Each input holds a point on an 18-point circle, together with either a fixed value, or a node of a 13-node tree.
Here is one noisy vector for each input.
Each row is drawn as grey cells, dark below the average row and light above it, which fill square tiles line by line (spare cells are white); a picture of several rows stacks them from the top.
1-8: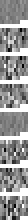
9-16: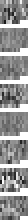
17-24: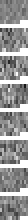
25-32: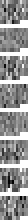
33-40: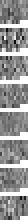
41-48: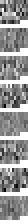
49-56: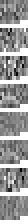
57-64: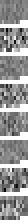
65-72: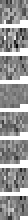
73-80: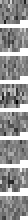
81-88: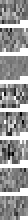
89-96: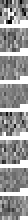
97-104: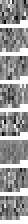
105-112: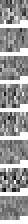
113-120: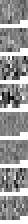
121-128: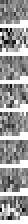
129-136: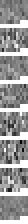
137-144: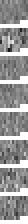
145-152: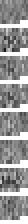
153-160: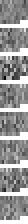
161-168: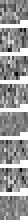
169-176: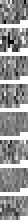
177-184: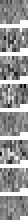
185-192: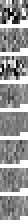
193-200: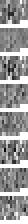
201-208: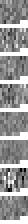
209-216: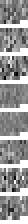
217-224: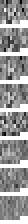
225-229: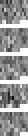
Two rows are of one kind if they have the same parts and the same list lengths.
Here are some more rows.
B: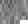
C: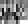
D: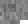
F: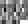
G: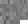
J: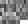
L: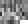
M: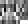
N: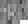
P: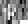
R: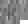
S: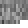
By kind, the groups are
B, C, D, G, J, L, N
F, M, P, R, S

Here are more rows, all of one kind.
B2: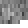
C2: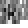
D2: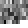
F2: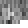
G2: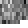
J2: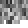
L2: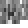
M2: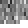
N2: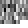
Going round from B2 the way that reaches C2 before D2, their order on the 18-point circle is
B2, F2, G2, M2, C2, L2, N2, J2, D2.
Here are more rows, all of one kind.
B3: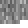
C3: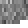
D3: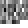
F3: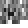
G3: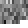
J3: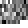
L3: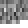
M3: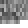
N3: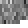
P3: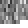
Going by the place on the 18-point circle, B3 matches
C3, D3 and N3.
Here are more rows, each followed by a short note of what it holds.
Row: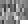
a point on an 18-point circle and a node of a 13-node tree
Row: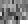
a point on an 18-point circle and a node of a 13-node tree
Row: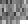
a point on an 18-point circle
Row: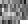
a point on an 18-point circle and a node of a 13-node tree
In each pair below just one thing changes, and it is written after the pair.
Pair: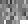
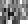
the node of the tree
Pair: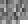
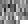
the place on the 18-point circle
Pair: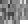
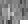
the place on the 18-point circle
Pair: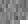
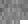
the node of the tree
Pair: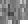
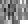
the node of the tree
